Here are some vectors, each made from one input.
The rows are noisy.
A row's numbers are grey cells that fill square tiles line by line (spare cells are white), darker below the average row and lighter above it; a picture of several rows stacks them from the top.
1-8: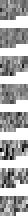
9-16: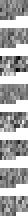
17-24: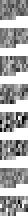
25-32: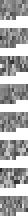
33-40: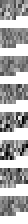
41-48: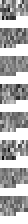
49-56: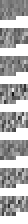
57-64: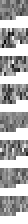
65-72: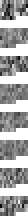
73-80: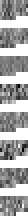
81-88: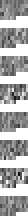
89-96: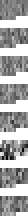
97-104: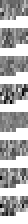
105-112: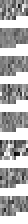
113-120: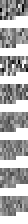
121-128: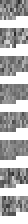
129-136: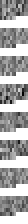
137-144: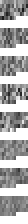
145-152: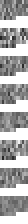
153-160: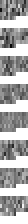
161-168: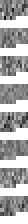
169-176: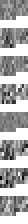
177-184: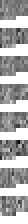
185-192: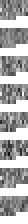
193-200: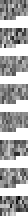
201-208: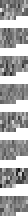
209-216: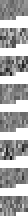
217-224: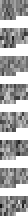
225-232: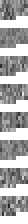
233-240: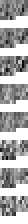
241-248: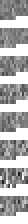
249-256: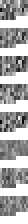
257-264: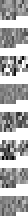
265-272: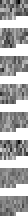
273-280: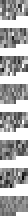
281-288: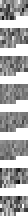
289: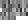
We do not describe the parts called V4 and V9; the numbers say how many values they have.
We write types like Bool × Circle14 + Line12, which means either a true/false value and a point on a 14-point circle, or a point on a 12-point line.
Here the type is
(Label6 + Line6) × V9 + Label7 × V4.
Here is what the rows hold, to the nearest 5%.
About 25% of them hold one of 7 labels and a value of V4. The rest hold a value of V9, together with either one of 6 labels, or a point on a 6-point line.
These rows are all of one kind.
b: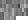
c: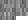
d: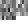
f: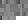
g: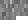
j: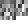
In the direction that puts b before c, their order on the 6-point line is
b, j, d, c, g, f.
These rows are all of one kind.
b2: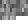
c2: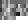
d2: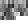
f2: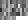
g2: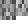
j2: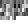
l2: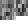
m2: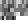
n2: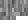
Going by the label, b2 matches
d2 and j2.
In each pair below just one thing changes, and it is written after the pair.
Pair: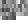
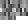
the value of V4
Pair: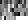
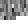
the label
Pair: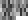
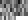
the label
